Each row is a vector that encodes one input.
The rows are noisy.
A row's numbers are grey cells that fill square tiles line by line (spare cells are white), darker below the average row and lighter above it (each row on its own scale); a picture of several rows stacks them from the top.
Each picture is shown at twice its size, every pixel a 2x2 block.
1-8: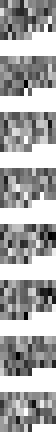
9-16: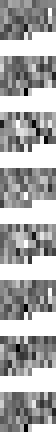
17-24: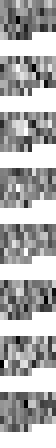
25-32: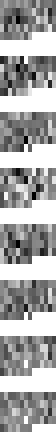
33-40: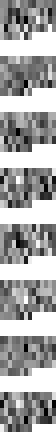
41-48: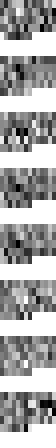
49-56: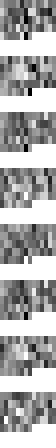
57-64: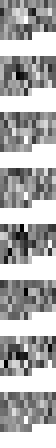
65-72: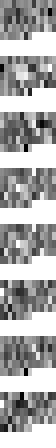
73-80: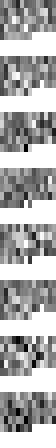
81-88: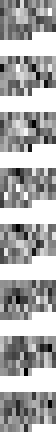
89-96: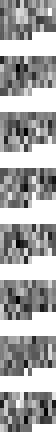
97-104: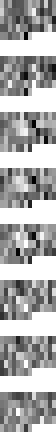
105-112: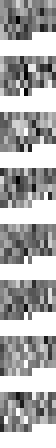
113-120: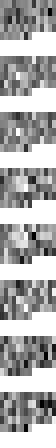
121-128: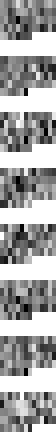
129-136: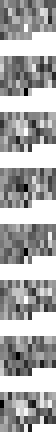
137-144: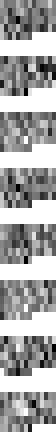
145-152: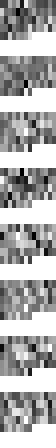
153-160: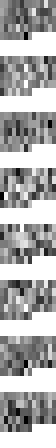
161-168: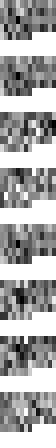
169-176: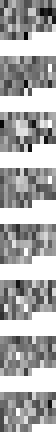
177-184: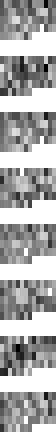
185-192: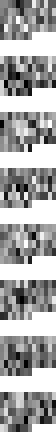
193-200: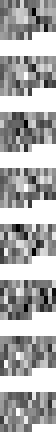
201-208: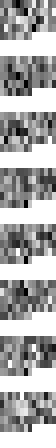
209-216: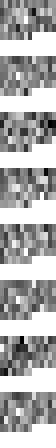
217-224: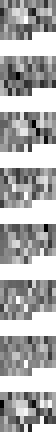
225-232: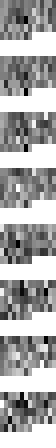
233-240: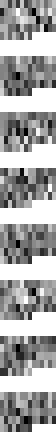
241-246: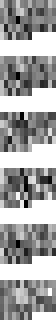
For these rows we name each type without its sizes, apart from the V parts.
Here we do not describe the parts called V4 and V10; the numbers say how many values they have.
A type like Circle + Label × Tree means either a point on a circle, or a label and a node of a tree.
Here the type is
(Bool × V10 + Label) × V4.
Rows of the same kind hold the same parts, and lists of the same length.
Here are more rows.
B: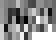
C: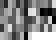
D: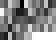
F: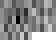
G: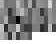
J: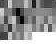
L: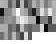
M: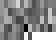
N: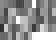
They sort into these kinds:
B, C, D, F, J, N
G, L, M

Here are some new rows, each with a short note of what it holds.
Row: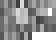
a label and a value of V4
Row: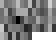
a label and a value of V4
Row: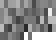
a label and a value of V4
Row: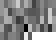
a label and a value of V4
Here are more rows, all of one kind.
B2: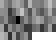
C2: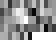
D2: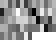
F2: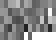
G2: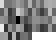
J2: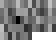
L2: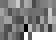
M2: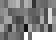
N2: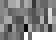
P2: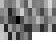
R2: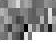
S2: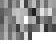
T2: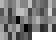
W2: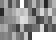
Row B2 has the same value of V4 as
G2, J2, P2 and T2.
